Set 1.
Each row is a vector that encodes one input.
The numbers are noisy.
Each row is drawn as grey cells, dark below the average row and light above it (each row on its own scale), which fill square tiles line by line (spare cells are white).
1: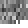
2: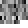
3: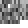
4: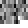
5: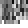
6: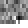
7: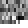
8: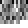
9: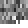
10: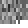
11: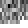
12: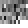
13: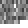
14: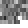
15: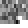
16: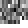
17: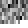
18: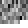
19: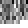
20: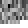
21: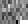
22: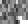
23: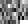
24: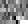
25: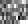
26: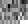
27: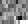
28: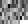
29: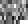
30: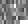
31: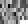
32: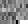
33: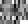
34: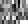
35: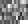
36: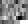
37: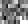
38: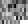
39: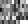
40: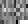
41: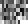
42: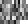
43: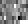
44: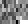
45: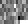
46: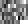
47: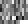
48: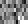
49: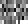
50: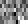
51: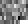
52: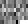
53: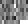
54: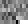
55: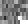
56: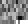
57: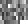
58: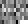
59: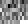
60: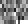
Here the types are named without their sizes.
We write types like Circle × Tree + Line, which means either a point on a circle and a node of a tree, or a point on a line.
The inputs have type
Bool × Tree.
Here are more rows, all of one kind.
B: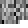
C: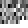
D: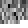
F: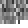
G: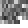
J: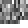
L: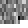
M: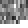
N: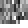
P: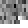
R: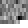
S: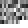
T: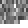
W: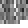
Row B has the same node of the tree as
G, J and P.
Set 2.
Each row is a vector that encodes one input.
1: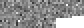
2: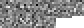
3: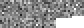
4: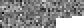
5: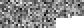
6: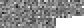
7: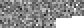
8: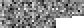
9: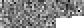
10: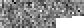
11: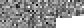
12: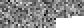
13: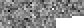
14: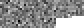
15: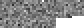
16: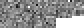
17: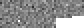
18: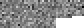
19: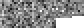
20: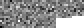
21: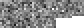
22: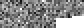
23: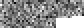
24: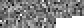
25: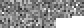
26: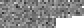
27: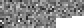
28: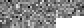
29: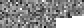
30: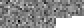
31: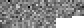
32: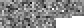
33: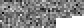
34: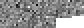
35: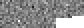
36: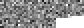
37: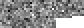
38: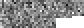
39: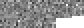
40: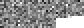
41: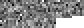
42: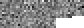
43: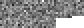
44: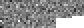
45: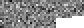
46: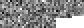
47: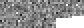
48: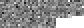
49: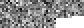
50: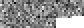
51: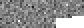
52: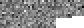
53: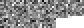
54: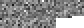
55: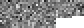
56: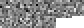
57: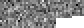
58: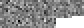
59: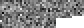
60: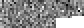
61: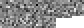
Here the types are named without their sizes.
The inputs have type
Bool × Bool × Bool × Bool + Line.
